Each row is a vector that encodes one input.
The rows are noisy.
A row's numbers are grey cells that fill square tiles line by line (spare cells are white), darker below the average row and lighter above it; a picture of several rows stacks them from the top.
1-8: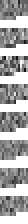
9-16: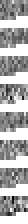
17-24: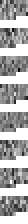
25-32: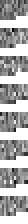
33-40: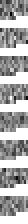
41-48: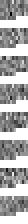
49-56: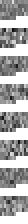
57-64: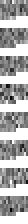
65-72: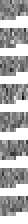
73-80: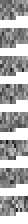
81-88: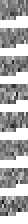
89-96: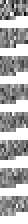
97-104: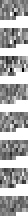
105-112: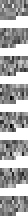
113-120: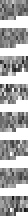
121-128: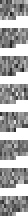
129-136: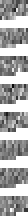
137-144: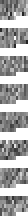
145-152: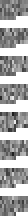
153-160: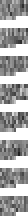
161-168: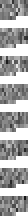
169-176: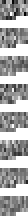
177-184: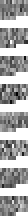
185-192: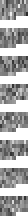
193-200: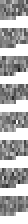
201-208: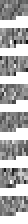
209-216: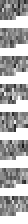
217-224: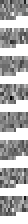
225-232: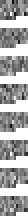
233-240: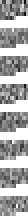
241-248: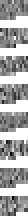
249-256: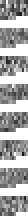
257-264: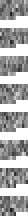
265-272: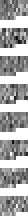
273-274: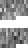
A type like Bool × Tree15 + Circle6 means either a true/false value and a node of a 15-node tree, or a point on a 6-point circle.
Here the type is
Label8 × (Label8 + Line8).
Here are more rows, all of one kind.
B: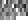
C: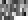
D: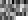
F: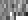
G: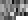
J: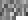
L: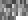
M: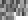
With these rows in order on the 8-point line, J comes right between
B and G.
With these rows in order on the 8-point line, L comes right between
B and D.
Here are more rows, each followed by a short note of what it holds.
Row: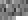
two labels (each one of 8)
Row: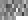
one of 8 labels and a point on an 8-point line
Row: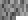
two labels (each one of 8)
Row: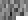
two labels (each one of 8)
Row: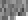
two labels (each one of 8)
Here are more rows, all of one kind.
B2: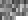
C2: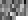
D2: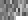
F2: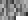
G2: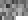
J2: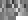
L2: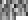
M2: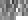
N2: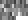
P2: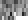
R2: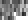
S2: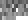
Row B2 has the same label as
C2, L2, R2 and S2.
